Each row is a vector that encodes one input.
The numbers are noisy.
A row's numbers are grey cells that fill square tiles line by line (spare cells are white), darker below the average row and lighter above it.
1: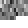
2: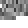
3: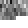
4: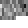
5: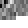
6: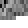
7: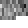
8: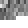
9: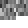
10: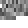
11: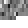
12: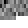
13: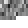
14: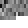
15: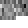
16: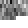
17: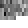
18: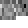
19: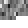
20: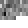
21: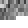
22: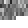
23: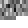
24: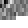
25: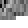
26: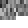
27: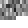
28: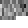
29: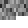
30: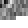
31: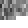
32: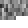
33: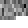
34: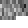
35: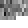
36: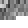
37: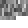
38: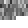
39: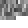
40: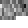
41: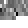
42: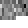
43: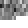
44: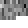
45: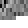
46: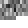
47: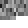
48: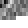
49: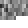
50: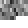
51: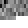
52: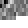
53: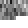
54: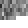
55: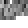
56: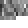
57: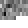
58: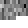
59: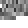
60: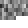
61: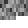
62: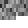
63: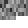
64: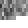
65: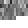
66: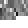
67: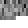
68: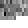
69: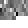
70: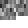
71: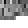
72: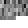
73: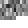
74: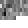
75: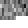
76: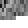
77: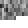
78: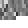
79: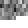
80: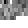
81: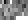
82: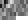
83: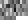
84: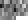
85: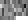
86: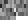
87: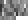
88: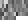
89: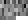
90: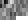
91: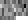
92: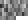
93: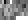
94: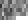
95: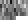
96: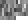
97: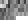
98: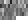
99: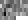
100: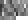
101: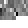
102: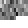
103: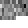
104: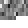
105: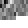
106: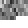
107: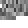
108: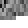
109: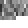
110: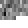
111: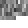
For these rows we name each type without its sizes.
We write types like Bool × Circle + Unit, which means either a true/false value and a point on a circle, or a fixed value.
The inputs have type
Bool × (Label + Line).
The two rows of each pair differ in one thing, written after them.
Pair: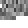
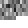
the label
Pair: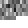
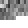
the label
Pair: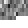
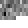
the label
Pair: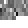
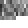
the true/false value
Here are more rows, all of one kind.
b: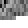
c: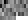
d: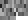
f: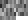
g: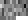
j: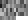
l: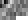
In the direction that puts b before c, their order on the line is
l, b, c, g, d, f, j.
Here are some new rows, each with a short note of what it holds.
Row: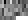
a point on a line and a true/false value
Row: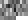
a label and a true/false value
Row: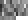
a label and a true/false value
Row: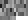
a point on a line and a true/false value
